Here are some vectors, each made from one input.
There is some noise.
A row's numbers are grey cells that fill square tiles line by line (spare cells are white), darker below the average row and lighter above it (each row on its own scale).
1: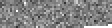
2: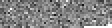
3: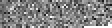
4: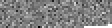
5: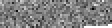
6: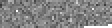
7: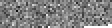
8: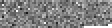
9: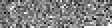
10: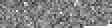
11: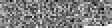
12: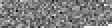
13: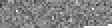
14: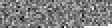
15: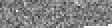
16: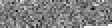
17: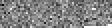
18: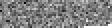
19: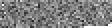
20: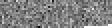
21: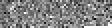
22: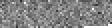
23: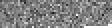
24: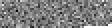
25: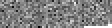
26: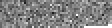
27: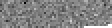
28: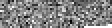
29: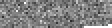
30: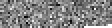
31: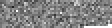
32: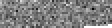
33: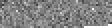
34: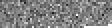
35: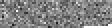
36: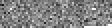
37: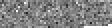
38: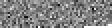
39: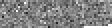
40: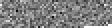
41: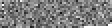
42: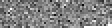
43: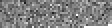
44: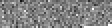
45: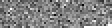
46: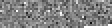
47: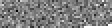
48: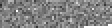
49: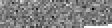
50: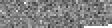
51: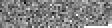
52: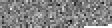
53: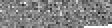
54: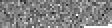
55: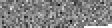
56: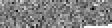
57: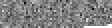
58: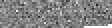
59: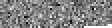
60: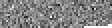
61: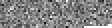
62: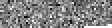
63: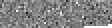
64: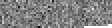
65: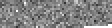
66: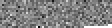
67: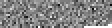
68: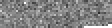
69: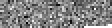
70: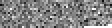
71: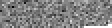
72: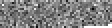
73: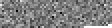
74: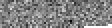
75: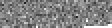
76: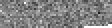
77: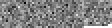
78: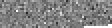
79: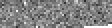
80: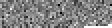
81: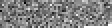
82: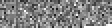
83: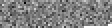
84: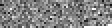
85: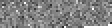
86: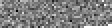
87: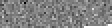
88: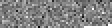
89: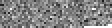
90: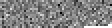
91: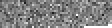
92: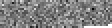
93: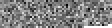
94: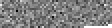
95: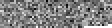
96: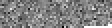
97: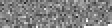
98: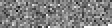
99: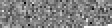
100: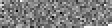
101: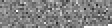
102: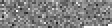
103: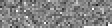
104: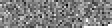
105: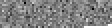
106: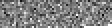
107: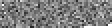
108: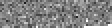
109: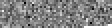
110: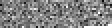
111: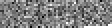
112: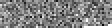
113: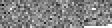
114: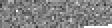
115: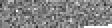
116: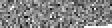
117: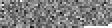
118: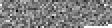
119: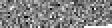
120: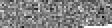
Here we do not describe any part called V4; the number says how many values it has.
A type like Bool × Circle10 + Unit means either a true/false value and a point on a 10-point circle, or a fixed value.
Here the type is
(Bool × Line6 + Label6) × V4.
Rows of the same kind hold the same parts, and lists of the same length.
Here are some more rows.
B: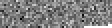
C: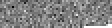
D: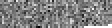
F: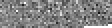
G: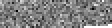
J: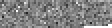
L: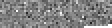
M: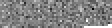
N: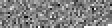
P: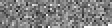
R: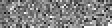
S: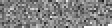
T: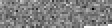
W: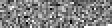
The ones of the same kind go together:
B, C, D, P, R, S
F, G, J, L, M, N, T, W

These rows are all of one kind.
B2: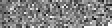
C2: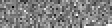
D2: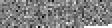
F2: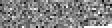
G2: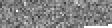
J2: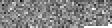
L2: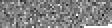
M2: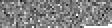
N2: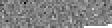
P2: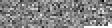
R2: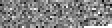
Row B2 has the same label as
L2 and M2.
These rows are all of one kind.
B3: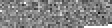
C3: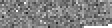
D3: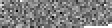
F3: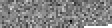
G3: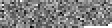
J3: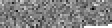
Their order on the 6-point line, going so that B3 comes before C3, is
B3, G3, D3, C3, F3, J3.
